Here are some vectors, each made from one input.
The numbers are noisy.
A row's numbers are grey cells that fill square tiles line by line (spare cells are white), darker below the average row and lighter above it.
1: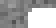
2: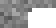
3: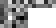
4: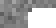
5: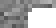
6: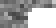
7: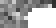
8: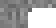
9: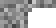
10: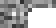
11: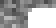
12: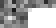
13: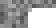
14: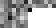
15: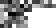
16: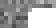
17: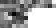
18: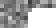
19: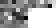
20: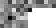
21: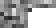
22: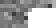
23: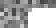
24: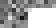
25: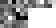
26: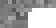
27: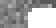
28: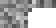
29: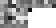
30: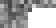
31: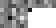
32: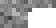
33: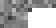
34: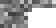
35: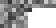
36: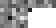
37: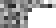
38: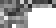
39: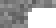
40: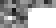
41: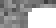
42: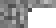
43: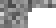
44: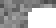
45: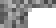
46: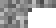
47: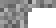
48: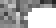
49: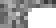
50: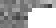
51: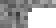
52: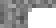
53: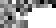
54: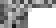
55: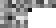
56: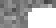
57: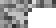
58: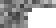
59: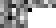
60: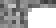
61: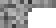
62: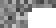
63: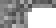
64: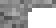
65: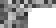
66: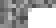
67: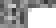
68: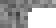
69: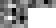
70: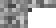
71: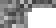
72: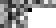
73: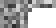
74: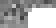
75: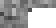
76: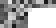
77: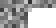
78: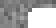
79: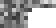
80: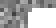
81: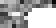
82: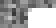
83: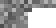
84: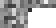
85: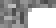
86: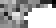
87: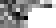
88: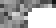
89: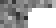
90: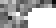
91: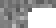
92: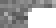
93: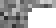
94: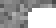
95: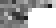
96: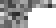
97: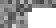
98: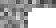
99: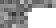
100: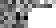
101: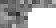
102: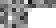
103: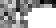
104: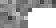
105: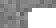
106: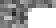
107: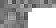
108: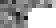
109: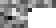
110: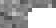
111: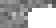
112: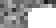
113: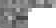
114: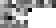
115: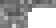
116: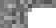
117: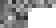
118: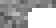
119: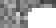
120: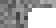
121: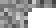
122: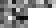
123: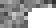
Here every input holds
either a point on a 4-point line, or a list of up to two items, each a point on a 5-point line and a true/false value.
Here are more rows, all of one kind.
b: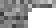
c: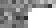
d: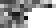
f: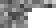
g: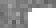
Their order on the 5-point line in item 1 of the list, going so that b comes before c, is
b, f, c, g, d.
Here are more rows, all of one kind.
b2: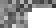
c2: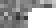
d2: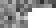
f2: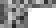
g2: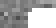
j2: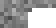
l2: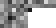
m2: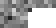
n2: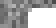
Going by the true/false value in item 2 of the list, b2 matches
d2 and l2.
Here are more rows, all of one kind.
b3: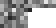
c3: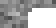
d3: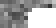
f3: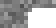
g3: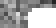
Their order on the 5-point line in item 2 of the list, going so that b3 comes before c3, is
d3, g3, b3, c3, f3.
